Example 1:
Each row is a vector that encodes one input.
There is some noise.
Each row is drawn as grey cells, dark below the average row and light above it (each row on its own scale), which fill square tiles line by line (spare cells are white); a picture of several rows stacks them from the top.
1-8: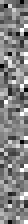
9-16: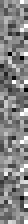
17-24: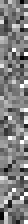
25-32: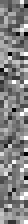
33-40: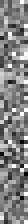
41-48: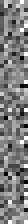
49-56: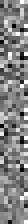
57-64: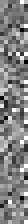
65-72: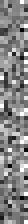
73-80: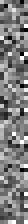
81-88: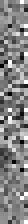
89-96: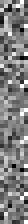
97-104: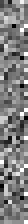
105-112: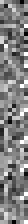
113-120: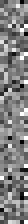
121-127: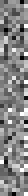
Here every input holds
either one of 8 labels and a true/false value, or a point on a 5-point line.
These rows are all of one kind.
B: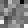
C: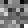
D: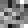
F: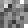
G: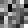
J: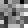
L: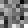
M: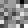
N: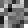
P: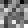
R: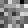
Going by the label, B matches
G and L.
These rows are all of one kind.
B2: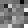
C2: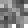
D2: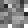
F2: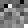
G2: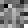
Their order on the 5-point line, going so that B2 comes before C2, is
G2, F2, B2, D2, C2.
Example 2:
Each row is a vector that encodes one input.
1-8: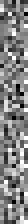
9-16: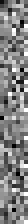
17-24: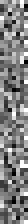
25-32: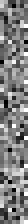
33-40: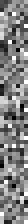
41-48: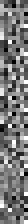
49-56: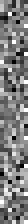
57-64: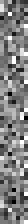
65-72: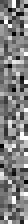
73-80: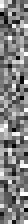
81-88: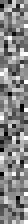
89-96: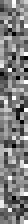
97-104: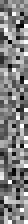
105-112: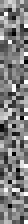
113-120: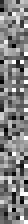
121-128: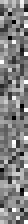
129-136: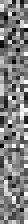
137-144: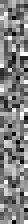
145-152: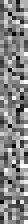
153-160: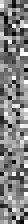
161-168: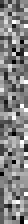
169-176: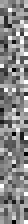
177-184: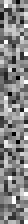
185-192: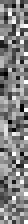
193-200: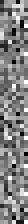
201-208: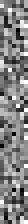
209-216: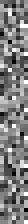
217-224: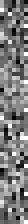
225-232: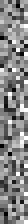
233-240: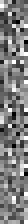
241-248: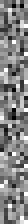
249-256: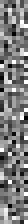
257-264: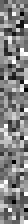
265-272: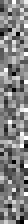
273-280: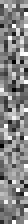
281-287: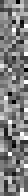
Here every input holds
either one of 7 labels, or a point on a 5-point line and a true/false value.
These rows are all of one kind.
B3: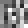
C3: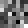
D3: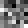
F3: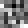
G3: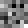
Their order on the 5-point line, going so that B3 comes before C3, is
D3, G3, F3, B3, C3.
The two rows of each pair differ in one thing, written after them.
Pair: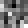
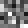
the place on the 5-point line
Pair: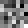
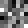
the place on the 5-point line
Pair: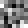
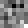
the true/false value
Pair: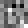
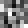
the true/false value
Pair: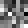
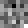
the place on the 5-point line
